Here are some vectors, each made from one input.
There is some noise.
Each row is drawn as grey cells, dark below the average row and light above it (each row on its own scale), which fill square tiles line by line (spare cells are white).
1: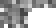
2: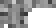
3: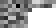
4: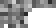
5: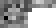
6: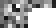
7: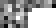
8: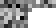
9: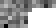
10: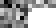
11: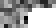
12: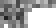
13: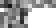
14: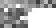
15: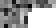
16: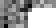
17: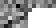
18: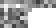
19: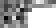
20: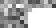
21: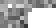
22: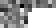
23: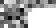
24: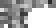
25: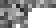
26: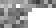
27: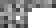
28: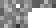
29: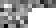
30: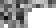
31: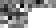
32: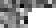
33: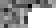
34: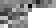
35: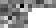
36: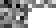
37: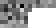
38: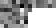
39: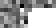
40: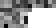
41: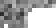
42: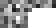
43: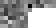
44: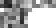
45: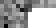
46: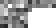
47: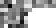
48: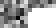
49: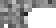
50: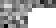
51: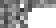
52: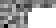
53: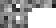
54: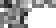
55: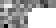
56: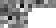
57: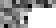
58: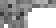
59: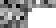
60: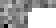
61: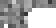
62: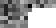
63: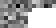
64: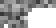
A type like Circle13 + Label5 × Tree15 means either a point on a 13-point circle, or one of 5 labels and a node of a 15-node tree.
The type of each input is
Line7 × Tree8.
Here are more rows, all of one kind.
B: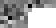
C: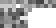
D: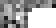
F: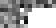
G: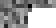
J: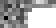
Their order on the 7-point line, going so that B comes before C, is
F, G, D, J, B, C.
